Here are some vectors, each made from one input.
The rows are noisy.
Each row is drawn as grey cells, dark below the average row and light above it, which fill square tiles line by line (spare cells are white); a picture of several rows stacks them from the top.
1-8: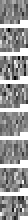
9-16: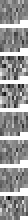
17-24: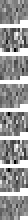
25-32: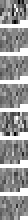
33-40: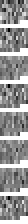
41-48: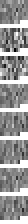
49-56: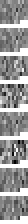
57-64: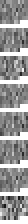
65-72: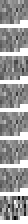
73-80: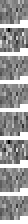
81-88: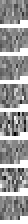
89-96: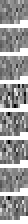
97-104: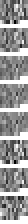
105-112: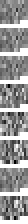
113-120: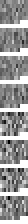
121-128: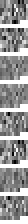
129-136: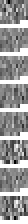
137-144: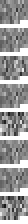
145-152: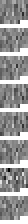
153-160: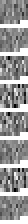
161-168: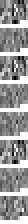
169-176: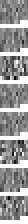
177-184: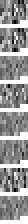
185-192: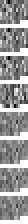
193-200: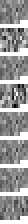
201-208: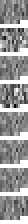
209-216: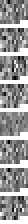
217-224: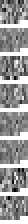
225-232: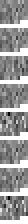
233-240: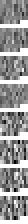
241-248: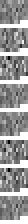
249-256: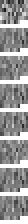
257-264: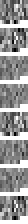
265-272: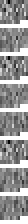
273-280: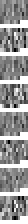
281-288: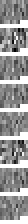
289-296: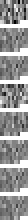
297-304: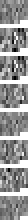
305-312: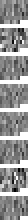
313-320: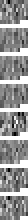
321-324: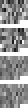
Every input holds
a point on a 9-point circle.
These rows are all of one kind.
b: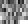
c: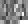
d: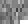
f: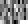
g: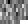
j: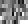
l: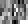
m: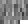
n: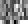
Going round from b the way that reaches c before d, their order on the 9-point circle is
b, j, l, f, n, c, d, m, g.
